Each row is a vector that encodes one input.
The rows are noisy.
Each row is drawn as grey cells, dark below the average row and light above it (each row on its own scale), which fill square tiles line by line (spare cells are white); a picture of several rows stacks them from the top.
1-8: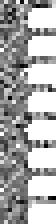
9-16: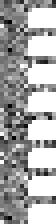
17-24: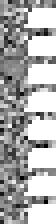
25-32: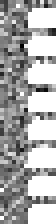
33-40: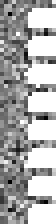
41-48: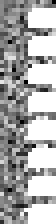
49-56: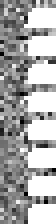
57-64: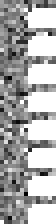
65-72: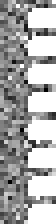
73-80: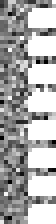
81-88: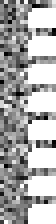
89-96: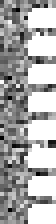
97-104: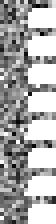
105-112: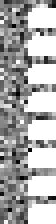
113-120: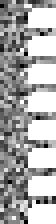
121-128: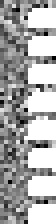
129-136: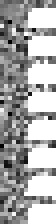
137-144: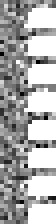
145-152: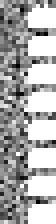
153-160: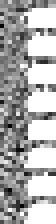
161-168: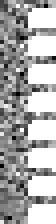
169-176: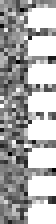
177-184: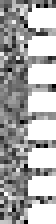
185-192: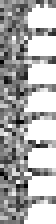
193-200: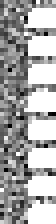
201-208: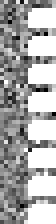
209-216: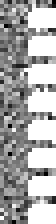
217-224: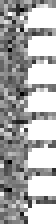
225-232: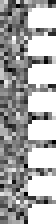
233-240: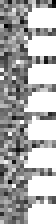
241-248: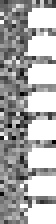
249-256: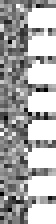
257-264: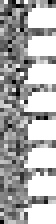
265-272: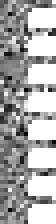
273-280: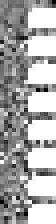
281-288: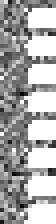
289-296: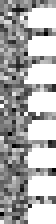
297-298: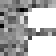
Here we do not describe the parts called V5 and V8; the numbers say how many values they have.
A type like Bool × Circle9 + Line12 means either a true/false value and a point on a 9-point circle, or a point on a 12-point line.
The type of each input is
Bool × Line11 + (Line7 + V8) × V5.
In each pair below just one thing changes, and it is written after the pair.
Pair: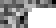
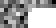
the value of V8
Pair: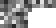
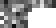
the value of V8
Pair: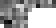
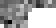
the value of V8
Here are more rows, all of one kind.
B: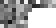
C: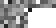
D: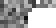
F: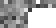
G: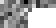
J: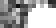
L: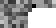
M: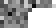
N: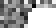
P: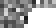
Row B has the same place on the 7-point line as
C, J and N.
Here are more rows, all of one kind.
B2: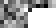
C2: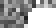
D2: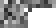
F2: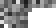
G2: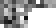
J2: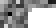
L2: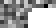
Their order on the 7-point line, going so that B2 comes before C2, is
F2, J2, D2, B2, L2, C2, G2.
